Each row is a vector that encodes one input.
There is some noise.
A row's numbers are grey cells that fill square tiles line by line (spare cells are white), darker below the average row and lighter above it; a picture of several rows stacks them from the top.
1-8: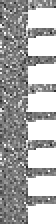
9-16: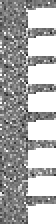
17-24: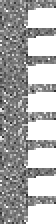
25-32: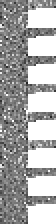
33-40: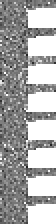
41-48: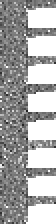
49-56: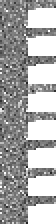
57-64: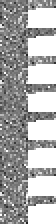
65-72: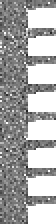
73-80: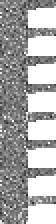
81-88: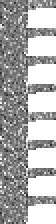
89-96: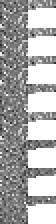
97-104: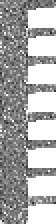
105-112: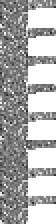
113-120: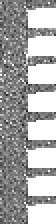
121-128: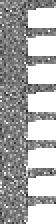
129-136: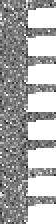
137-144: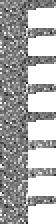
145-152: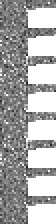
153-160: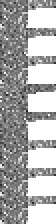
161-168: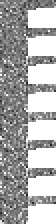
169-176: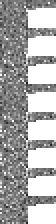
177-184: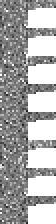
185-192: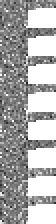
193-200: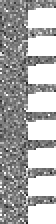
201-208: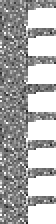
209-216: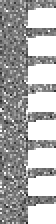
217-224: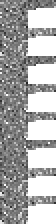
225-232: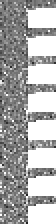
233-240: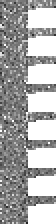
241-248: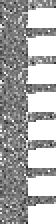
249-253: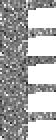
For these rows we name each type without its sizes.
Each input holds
a point on a line.
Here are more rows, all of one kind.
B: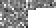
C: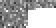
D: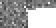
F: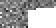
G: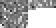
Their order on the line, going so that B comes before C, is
B, F, D, C, G.
